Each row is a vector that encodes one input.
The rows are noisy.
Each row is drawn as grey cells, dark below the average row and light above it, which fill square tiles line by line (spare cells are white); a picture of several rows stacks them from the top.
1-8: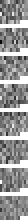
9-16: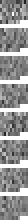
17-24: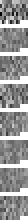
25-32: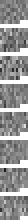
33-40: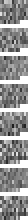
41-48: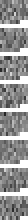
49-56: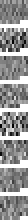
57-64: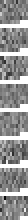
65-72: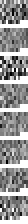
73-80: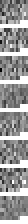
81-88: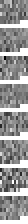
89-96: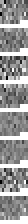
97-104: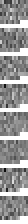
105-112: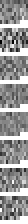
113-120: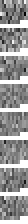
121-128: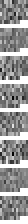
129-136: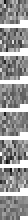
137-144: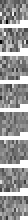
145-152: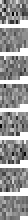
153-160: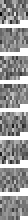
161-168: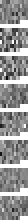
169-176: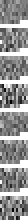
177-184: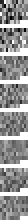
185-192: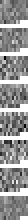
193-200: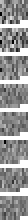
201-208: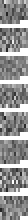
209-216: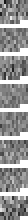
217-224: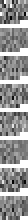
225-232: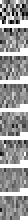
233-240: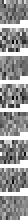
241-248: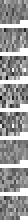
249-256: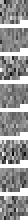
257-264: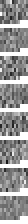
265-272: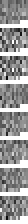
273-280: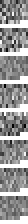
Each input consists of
a list of up to three points on a 13-point circle.
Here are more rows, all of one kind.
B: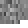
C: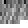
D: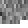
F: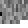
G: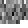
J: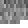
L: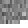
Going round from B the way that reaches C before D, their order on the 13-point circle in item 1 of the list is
B, C, J, D, F, L, G.
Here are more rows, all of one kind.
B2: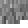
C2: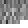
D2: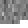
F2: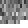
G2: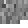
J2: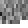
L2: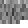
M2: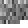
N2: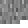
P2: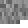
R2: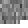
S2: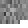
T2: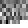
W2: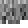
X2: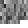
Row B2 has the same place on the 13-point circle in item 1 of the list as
F2, J2, R2 and W2.
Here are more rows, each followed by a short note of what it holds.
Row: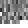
the empty list
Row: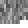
the empty list
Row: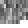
the empty list
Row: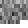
a list of two items
